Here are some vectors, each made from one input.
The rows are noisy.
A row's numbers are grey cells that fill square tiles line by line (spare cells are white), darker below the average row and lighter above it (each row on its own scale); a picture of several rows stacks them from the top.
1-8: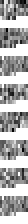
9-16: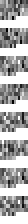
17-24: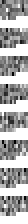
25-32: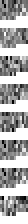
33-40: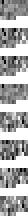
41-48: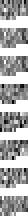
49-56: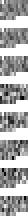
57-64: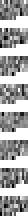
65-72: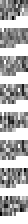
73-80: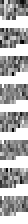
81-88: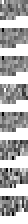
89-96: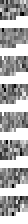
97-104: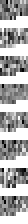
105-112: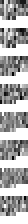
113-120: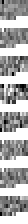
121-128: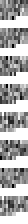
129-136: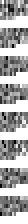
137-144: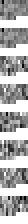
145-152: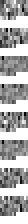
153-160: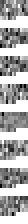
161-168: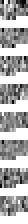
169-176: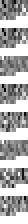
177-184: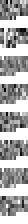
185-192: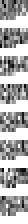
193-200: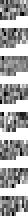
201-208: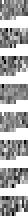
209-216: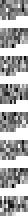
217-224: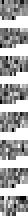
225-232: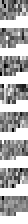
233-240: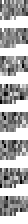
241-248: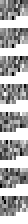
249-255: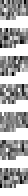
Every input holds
either a fixed value, or a node of a 12-node tree, or four true/false values.
